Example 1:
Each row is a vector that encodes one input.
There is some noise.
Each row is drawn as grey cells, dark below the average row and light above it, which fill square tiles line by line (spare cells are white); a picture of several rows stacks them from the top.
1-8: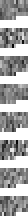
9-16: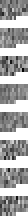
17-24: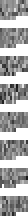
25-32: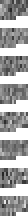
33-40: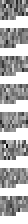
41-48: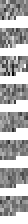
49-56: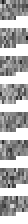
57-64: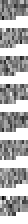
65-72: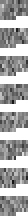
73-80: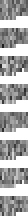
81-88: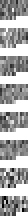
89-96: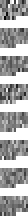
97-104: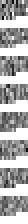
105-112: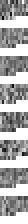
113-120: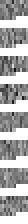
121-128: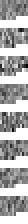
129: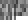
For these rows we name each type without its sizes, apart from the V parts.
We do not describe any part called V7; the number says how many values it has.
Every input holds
a node of a tree and a value of V7, together with either a fixed value, or four true/false values.
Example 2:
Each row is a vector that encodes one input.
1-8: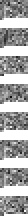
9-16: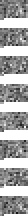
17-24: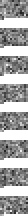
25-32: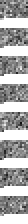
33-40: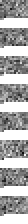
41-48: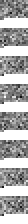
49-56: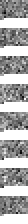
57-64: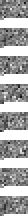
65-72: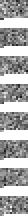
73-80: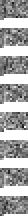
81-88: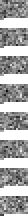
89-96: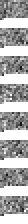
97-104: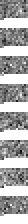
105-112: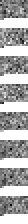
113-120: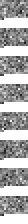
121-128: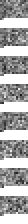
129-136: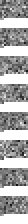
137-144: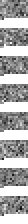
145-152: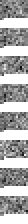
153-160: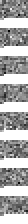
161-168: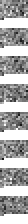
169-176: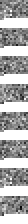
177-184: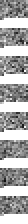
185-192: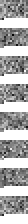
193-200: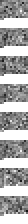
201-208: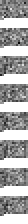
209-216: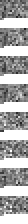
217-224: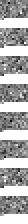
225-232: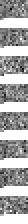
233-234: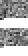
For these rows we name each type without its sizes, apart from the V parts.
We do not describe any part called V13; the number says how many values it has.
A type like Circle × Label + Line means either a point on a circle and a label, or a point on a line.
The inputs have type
Line × (Tree + Unit) + V13.
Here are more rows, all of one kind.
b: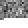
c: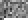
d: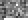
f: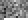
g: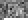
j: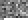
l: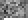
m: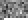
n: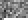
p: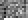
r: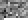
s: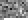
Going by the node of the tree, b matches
c, g and m.
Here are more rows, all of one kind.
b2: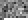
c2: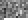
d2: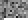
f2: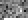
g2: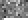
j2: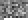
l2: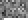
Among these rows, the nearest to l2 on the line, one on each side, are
c2 and g2.
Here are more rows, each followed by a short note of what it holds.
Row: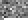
a point on a line
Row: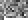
a value of V13
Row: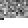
a value of V13
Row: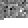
a point on a line and a node of a tree
